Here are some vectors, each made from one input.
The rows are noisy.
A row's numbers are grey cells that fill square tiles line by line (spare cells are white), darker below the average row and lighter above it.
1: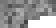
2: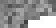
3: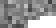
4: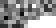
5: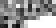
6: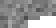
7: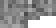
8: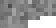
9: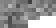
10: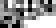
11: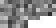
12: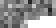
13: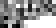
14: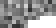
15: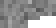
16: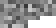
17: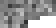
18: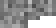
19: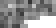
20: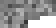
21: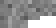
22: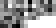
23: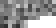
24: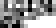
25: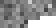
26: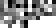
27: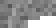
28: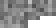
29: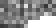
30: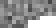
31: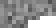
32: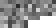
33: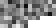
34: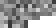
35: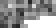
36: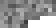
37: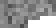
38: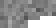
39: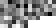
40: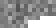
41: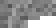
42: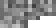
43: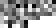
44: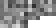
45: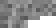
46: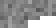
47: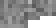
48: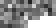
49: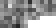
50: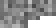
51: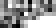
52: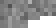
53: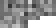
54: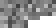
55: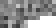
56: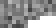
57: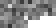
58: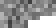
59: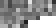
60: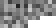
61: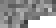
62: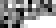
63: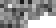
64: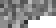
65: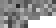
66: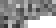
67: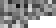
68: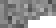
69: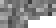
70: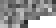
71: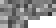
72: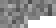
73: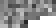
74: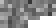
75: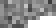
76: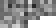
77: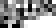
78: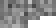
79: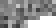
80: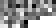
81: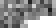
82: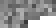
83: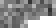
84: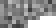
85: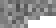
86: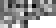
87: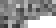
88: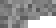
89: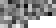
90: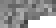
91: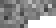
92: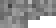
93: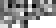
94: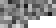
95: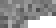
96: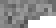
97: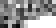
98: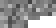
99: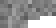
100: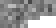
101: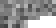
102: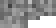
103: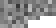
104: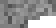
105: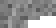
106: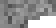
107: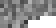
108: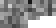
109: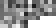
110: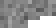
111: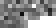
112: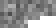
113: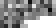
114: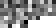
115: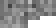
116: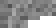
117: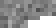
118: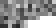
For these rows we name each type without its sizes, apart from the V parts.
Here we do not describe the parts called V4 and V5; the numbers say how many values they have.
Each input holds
a value of V4, together with either a point on each of two lines and a true/false value, or a value of V5.
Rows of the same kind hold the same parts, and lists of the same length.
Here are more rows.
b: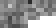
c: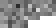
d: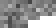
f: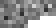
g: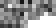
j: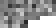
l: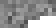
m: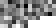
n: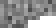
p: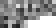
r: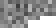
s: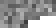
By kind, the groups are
b, c, d, g, m, r
f, j, l, n, p, s

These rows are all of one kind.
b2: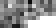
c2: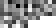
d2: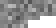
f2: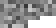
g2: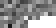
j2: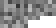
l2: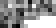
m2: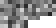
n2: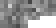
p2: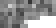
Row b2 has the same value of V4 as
m2 and n2.
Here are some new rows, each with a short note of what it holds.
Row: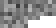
a value of V4 and a value of V5
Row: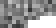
a point on each of two lines, a true/false value and a value of V4
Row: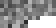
a point on each of two lines, a true/false value and a value of V4
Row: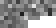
a value of V4 and a value of V5
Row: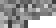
a value of V4 and a value of V5
